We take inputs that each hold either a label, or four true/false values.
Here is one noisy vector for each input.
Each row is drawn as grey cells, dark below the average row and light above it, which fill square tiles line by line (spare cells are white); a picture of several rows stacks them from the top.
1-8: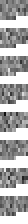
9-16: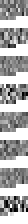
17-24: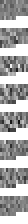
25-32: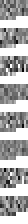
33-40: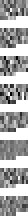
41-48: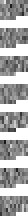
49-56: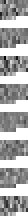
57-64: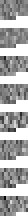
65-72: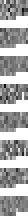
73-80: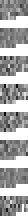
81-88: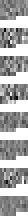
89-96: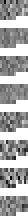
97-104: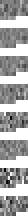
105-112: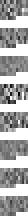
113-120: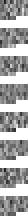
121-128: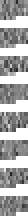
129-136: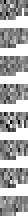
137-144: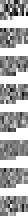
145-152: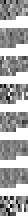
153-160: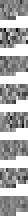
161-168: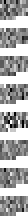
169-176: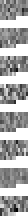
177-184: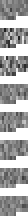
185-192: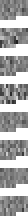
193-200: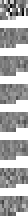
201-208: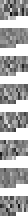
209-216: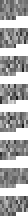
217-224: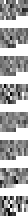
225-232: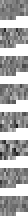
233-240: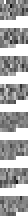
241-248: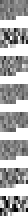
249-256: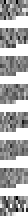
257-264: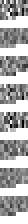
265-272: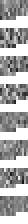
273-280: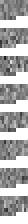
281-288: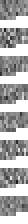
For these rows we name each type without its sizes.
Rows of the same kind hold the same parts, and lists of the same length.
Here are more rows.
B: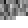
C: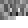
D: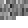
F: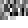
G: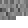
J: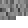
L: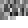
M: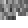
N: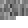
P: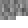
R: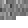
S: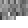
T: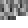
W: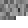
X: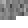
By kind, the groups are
B, C, D, F, G, J, L, M, N, P, R, T, W, X
S

